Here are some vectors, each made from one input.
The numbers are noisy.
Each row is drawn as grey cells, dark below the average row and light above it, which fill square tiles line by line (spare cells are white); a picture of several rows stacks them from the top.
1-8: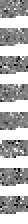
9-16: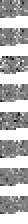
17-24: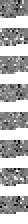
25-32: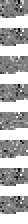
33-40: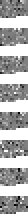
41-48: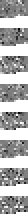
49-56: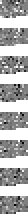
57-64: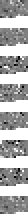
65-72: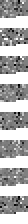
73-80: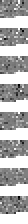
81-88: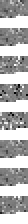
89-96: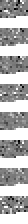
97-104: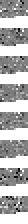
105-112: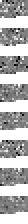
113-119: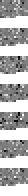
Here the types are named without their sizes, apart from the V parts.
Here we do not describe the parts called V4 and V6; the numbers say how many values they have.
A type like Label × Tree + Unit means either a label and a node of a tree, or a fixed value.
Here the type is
Bool × (Line + V6) × V4.
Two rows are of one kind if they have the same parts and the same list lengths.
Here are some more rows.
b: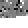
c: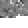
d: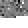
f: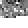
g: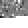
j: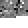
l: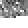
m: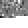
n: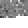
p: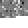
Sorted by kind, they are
b, c, d, f, j, l, n
g, m, p

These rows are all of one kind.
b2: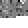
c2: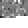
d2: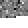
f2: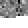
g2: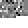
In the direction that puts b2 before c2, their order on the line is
f2, d2, g2, b2, c2.
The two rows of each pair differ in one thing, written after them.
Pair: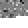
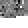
the value of V4
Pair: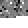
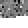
the true/false value
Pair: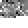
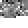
the value of V6
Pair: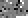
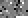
the value of V6
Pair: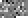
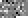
the value of V6
